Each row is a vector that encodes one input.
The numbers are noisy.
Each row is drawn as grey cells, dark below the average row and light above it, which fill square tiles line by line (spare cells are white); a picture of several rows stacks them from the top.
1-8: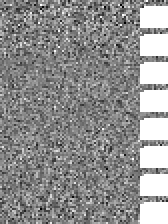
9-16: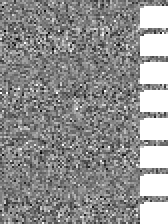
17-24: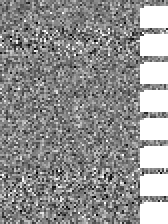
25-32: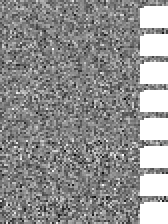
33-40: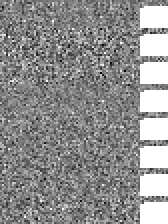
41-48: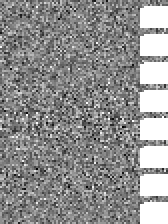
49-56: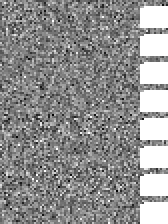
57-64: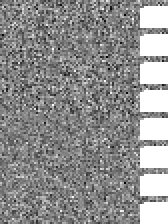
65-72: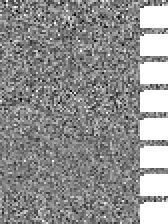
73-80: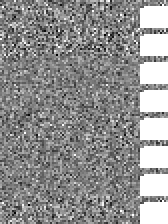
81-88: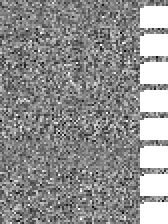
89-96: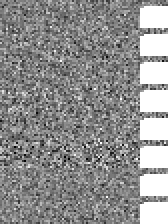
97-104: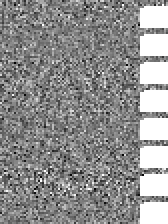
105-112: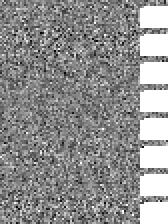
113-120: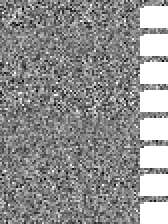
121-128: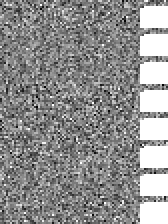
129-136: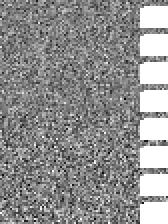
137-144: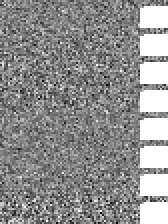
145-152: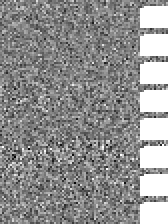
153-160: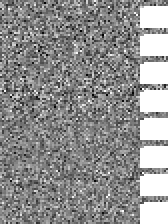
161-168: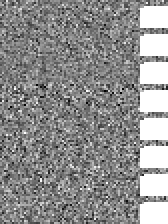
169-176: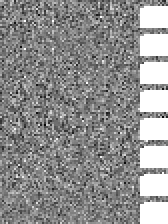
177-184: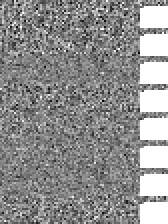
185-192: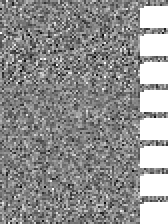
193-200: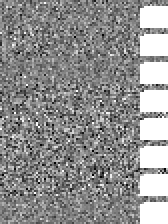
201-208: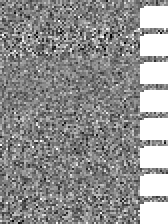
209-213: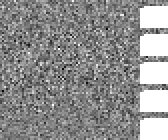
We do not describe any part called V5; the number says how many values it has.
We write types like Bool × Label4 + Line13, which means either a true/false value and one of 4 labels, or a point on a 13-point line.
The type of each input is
Bool × Bool × Bool + Line16 + V5.
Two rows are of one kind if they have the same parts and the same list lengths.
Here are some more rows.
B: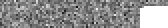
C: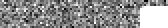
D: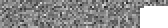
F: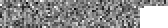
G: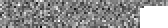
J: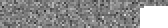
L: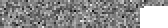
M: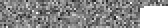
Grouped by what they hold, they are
B, C
D, J, M
F, G, L

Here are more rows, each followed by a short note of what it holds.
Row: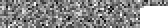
three true/false values
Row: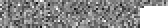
a value of V5
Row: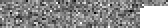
a value of V5
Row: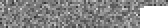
three true/false values
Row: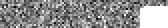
a point on a 16-point line
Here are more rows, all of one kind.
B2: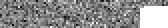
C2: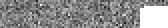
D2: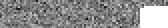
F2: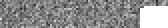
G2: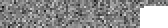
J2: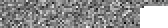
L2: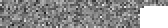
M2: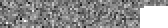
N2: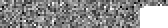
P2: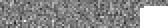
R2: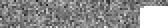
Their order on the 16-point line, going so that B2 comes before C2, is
L2, F2, B2, R2, J2, D2, G2, C2, P2, M2, N2.
